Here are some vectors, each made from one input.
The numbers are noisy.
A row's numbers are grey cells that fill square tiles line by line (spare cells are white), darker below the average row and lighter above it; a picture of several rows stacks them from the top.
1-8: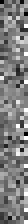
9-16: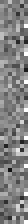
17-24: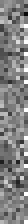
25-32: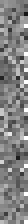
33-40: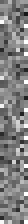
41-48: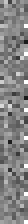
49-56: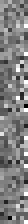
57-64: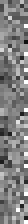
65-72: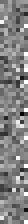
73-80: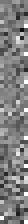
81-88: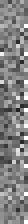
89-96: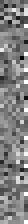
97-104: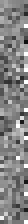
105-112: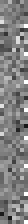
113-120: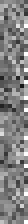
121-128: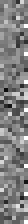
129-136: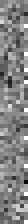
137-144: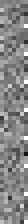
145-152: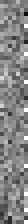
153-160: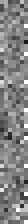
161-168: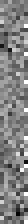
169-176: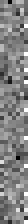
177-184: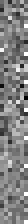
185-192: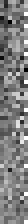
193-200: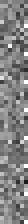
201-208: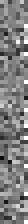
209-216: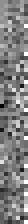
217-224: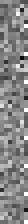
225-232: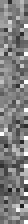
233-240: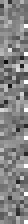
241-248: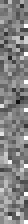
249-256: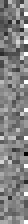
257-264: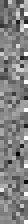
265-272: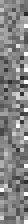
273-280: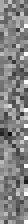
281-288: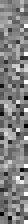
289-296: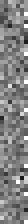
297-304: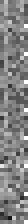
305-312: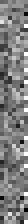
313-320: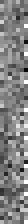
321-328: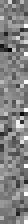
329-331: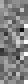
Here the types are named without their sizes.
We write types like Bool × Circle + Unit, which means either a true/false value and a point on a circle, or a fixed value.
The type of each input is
Bool × Bool × Bool + List(Line).
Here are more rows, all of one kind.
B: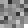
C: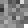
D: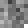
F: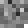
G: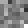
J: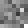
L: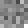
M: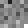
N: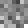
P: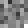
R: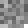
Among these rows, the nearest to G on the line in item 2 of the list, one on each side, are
B and D.
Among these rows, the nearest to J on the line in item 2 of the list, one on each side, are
L and N.
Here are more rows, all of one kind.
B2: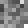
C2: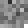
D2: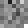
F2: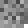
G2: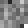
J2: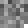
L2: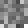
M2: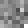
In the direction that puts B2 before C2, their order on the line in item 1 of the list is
L2, B2, F2, D2, C2, J2, M2, G2.
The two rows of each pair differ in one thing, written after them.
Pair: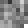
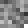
the place on the line in item 2 of the list
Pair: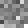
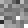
the place on the line in item 2 of the list
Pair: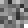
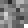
the place on the line in item 1 of the list
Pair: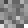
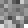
the place on the line in item 2 of the list
